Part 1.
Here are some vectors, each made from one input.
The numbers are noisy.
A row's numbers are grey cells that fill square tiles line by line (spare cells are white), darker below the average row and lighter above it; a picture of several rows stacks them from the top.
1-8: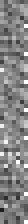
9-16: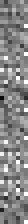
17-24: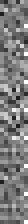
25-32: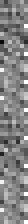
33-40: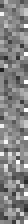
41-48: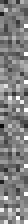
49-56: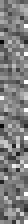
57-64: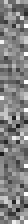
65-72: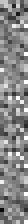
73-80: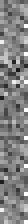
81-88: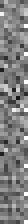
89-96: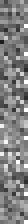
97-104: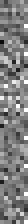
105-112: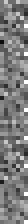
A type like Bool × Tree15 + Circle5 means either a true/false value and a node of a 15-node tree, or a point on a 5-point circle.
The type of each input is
Circle8 + Unit.
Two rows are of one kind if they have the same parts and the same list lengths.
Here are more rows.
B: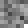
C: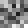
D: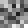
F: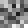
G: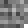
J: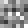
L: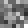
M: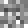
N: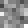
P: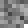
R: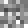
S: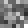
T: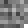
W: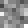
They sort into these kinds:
B, G, J, L, M, N, P, R, S, T, W
C, D, F

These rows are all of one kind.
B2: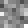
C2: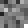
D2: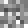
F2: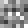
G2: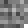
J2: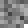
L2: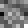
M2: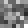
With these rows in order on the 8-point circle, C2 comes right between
G2 and L2.
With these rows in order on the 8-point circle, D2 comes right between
B2 and F2.
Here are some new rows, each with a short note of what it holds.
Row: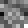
a point on an 8-point circle
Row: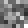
a point on an 8-point circle
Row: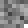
a point on an 8-point circle
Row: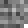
a point on an 8-point circle
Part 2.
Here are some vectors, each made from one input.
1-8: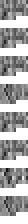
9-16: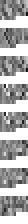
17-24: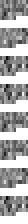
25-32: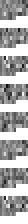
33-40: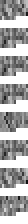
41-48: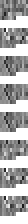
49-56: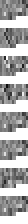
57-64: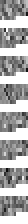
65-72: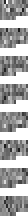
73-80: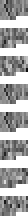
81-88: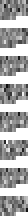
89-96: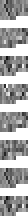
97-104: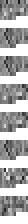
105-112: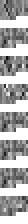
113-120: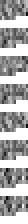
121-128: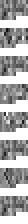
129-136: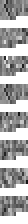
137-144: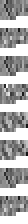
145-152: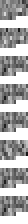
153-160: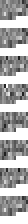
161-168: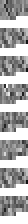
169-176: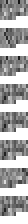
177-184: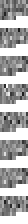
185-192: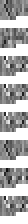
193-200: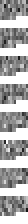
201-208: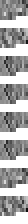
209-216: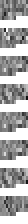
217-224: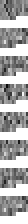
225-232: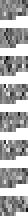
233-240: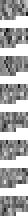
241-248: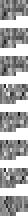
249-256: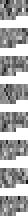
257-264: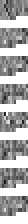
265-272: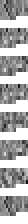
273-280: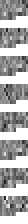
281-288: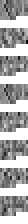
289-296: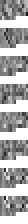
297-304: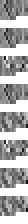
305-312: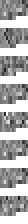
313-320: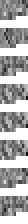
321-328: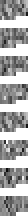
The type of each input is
Line8.
